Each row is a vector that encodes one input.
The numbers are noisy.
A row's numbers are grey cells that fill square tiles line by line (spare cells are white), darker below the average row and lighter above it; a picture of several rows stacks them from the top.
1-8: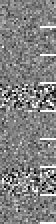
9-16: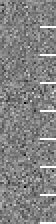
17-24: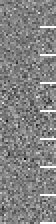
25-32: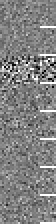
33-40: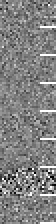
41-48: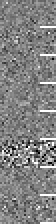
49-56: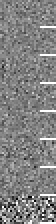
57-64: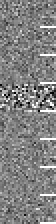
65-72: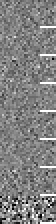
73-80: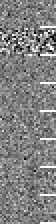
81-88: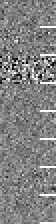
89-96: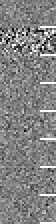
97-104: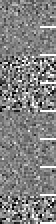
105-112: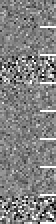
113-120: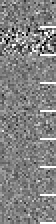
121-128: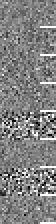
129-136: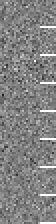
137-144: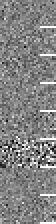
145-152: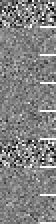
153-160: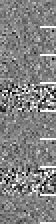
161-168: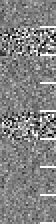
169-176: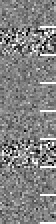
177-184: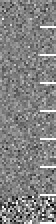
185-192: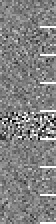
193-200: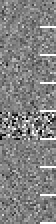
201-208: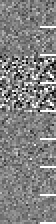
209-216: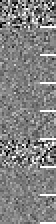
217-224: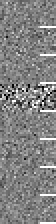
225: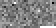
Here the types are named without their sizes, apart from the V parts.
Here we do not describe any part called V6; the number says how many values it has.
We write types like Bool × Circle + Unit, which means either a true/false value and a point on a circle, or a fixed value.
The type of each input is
Bool × (Circle + Line) × Line + V6.
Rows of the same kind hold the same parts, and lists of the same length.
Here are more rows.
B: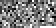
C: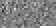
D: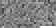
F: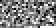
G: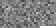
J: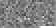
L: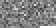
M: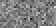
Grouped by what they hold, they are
B, F
C, D, G, J, M
L

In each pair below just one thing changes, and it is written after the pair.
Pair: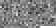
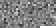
the place on the line
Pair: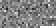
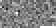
the true/false value
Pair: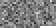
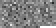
the place on the line
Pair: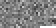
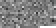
the true/false value
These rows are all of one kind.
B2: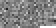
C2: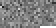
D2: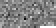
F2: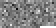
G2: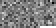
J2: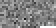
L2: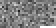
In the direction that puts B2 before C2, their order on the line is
D2, F2, B2, C2, J2, L2, G2.
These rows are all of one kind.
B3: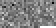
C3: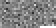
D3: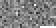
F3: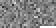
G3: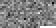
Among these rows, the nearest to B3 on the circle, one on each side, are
F3 and G3.
